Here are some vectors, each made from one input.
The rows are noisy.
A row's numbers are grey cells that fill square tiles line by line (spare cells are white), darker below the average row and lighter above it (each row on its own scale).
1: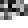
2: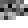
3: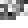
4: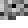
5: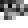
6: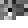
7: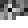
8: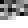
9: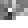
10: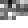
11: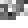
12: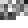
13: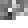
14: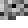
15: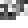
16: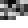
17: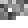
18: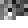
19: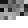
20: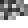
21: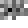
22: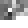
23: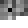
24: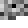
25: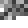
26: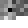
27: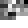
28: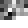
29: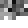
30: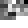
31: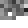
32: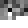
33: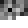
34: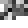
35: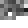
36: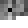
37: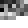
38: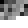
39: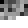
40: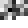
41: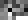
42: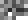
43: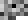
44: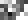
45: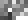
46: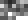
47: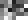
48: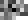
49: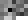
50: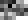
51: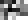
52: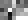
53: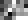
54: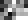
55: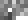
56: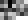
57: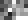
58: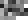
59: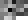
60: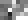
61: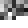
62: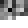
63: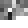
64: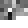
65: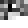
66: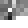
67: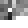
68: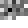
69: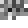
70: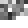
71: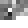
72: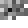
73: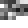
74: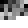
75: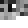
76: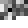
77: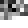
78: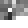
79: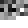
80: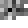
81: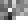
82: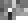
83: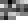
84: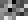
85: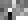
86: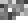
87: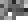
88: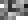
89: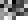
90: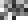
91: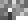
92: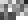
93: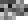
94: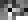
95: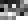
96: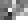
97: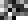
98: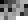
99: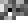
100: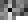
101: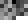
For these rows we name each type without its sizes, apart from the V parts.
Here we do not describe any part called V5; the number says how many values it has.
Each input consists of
a list of items, each a true/false value and a value of V5.
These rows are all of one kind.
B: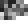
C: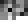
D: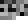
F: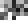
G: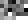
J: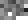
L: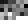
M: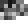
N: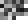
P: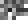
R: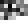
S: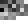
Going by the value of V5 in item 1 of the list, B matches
G, J and M.
